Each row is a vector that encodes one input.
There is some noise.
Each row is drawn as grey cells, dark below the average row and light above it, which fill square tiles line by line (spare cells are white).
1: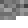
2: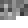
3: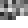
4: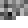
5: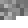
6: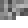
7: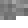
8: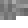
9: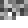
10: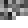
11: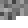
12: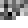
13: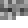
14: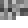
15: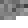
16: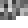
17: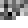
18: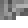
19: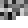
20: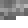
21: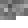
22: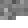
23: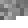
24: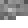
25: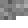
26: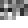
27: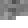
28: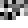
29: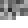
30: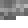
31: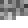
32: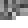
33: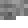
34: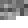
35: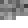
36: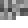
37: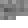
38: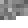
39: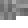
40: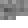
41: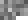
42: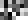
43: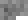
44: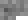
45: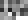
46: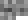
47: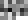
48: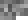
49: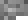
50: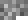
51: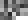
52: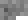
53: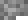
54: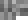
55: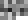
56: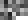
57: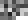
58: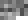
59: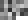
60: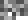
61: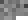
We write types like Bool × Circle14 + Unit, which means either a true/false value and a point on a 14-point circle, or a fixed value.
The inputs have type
Bool × Label8.
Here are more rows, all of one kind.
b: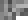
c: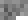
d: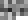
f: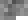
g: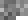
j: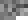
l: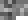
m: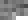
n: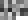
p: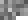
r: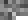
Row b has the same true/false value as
l, n and r.
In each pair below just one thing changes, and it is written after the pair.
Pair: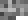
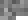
the label
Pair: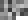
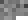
the label
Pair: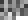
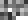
the label
